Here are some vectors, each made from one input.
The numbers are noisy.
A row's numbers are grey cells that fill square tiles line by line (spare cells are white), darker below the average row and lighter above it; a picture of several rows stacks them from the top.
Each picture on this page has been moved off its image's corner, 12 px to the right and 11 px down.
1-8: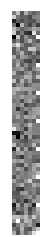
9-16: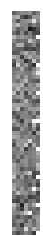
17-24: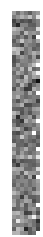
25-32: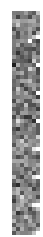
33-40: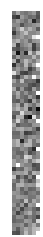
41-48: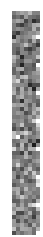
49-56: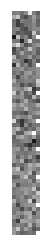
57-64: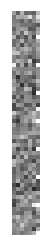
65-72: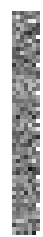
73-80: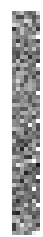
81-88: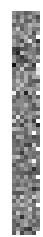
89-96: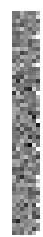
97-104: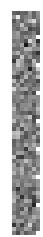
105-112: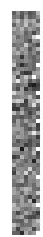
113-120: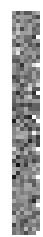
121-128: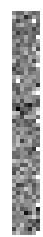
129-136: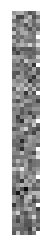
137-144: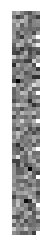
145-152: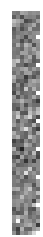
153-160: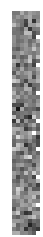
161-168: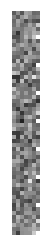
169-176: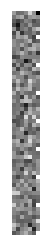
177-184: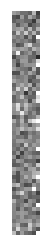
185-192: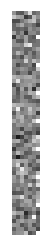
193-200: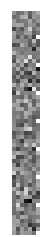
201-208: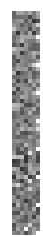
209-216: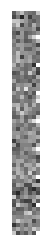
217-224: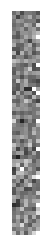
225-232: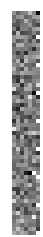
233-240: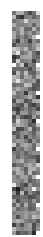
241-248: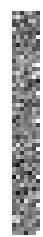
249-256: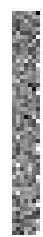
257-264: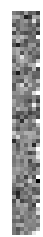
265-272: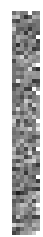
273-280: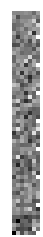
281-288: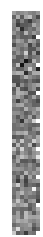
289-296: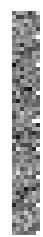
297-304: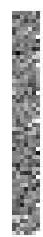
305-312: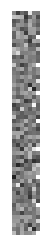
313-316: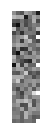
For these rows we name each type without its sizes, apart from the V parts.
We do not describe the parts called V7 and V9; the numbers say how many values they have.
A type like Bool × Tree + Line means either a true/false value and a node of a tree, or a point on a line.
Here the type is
(Bool × (Line + V9) + V7) × Label.
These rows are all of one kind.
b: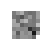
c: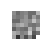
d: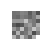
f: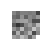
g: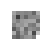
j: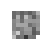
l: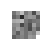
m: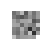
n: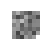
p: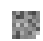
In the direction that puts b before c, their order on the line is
l, n, b, p, g, m, f, d, c, j.
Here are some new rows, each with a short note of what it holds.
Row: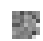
a label, a point on a line and a true/false value
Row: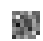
a label and a value of V7
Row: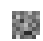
a label and a value of V7
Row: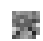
a label, a point on a line and a true/false value
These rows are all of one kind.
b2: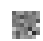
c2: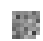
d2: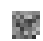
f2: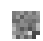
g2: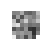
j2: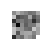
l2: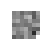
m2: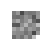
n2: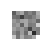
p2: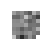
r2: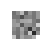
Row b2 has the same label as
f2, g2, n2 and r2.
